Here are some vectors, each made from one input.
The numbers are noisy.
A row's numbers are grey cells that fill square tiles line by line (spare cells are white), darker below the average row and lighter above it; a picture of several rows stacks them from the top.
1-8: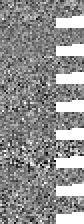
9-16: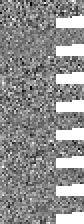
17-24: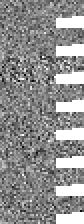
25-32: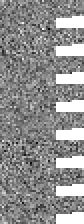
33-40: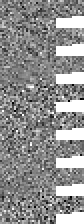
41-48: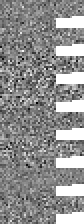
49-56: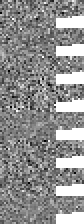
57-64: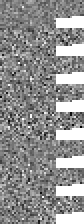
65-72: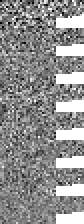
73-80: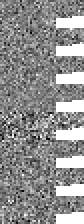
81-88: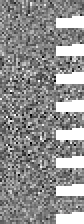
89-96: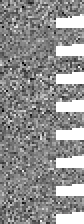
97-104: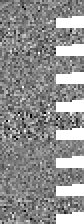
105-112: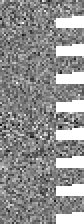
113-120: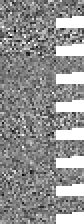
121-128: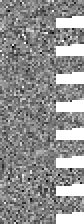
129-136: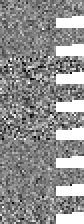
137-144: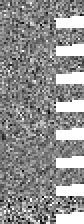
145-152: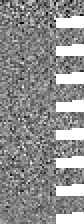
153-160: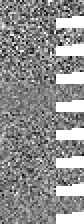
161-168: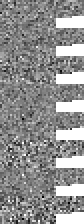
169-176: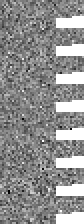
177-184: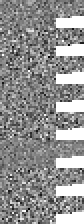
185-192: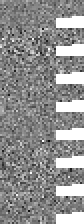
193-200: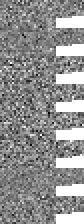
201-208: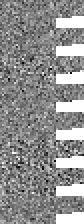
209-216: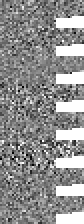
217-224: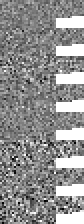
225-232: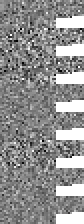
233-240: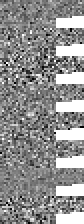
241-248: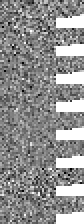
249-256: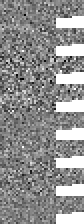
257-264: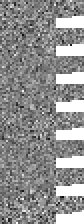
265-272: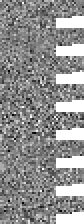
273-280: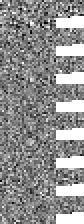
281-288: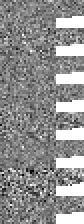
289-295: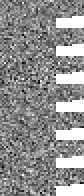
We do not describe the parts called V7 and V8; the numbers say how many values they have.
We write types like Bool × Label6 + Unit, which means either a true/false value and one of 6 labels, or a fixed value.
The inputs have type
(Circle10 + V7) × Line6 + Line5 + List2(Bool × V8).
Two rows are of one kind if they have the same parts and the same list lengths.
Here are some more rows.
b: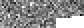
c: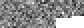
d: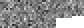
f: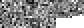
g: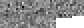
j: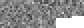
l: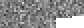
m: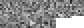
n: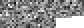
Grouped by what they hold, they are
b
c, m
d, n
f
g, l
j

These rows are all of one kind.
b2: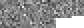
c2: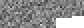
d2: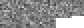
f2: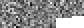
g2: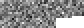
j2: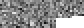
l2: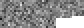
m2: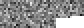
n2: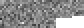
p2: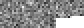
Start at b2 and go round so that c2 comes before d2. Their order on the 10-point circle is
b2, p2, l2, g2, c2, m2, j2, n2, d2, f2.
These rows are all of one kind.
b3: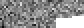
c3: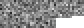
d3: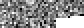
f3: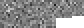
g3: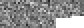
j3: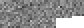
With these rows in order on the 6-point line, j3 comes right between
c3 and d3.
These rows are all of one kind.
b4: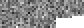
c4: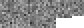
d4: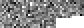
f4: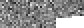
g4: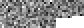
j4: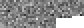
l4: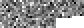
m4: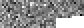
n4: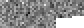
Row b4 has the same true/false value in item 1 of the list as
f4 and g4.
